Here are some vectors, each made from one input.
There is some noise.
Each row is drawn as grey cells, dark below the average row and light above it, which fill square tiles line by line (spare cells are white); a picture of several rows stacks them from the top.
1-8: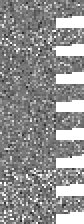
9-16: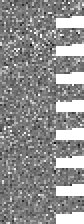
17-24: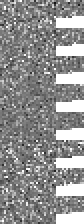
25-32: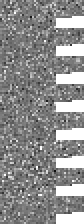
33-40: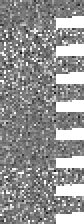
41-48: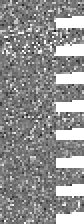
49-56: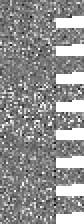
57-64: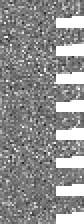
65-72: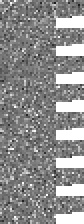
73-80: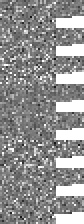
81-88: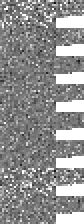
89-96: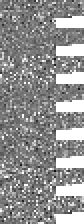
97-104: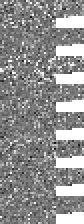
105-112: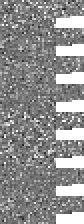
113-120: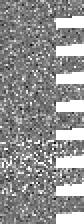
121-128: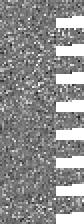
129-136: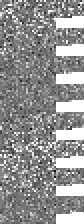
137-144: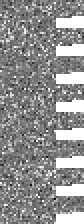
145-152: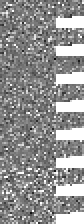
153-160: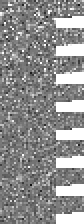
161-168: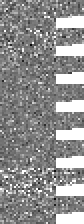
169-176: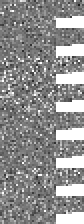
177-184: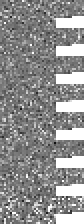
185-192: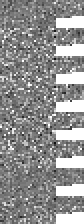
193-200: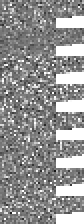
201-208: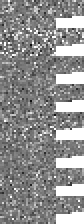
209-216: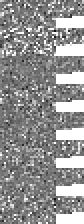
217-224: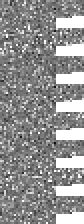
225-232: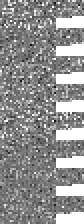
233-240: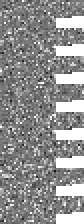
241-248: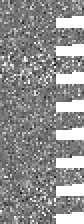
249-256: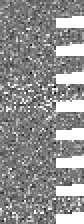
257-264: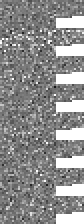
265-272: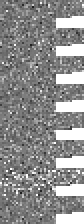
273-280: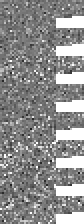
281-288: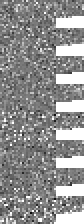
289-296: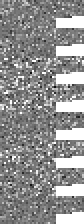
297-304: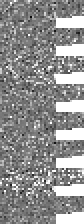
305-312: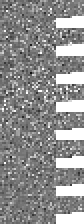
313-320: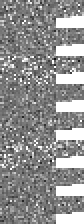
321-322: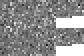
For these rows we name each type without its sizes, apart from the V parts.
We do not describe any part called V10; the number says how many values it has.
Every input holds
a point on a circle, together with either a point on a circle, or a value of V10.
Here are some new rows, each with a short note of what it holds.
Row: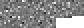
a point on a circle and a value of V10
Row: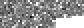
a point on each of two circles
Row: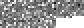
a point on each of two circles
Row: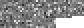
a point on each of two circles
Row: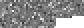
a point on each of two circles
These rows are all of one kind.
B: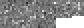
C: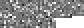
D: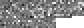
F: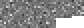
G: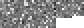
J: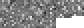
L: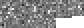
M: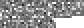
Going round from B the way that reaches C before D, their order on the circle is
B, M, G, F, C, L, D, J.
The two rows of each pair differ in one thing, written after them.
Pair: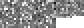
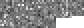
the value of V10
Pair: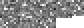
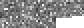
the value of V10
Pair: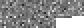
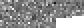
the value of V10
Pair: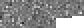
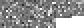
the place on the circle
